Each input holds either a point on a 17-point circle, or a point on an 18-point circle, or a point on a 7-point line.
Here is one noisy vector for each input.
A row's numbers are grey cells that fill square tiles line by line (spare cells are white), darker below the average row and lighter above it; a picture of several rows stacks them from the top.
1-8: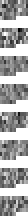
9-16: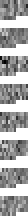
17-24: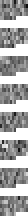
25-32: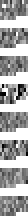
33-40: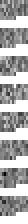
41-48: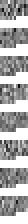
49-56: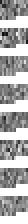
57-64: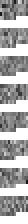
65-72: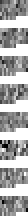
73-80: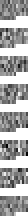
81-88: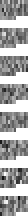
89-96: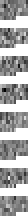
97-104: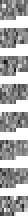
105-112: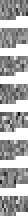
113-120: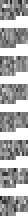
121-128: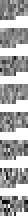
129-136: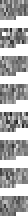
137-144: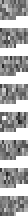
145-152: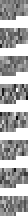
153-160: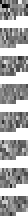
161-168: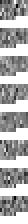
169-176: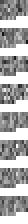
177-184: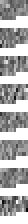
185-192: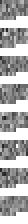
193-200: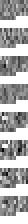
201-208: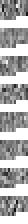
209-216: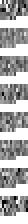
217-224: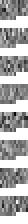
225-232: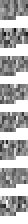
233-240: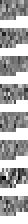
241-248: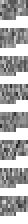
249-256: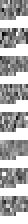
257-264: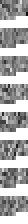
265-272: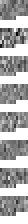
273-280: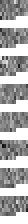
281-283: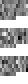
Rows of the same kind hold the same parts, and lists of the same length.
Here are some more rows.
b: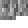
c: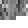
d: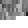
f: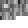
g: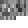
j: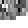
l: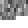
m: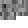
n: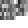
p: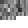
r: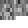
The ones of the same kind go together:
b, c, j, l, m
d, f, r
g, n, p

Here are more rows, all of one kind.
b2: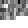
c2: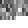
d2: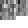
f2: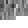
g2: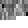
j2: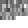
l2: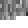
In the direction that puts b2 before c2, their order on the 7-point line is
l2, b2, g2, c2, d2, f2, j2.
